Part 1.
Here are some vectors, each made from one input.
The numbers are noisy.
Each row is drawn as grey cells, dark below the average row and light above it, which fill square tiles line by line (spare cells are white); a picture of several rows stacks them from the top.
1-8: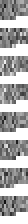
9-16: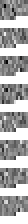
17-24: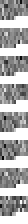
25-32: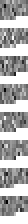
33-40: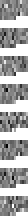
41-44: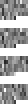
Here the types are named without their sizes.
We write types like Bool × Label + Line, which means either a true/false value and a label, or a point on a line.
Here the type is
Bool × Bool × Bool + Unit.
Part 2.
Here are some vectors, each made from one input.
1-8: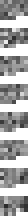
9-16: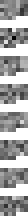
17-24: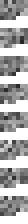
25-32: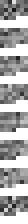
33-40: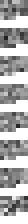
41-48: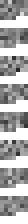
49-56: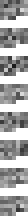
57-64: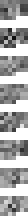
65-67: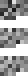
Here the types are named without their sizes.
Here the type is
Line.
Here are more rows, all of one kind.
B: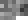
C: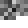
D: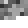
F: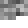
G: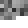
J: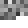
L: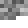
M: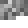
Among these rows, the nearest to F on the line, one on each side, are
D and L.
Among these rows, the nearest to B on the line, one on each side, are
G and M.
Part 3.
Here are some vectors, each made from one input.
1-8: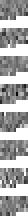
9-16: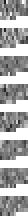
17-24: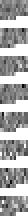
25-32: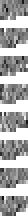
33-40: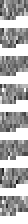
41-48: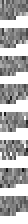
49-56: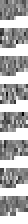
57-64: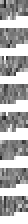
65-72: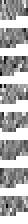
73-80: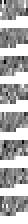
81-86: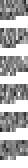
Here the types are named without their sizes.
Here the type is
Line.
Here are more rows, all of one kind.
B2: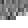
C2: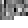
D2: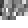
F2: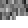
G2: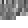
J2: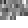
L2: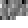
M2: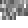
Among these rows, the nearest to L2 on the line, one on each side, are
C2 and F2.
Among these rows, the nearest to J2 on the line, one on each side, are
C2 and M2.
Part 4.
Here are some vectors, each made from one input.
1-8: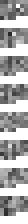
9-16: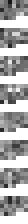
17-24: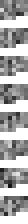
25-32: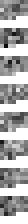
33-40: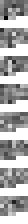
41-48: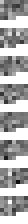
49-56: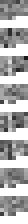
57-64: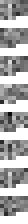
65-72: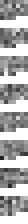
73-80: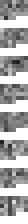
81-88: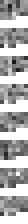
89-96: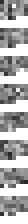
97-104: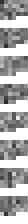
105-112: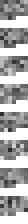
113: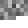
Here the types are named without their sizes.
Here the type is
Bool × Bool × Bool.
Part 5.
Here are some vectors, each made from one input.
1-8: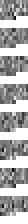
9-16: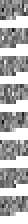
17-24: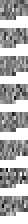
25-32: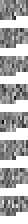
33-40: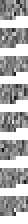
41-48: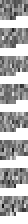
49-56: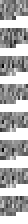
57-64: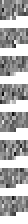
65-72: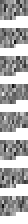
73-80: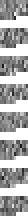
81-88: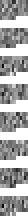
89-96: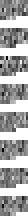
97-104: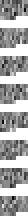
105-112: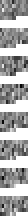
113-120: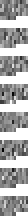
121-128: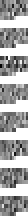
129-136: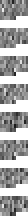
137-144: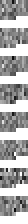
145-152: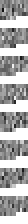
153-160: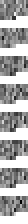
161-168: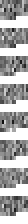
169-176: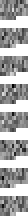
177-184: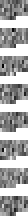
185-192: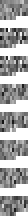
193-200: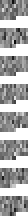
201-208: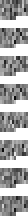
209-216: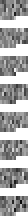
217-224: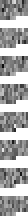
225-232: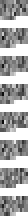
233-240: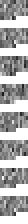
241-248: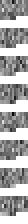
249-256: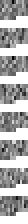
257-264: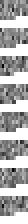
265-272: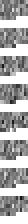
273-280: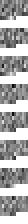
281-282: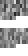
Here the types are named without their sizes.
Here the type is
Bool × Bool × Bool + Unit.
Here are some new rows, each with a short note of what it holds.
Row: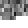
three true/false values
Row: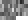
three true/false values
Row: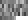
three true/false values
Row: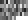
a fixed value
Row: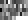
a fixed value
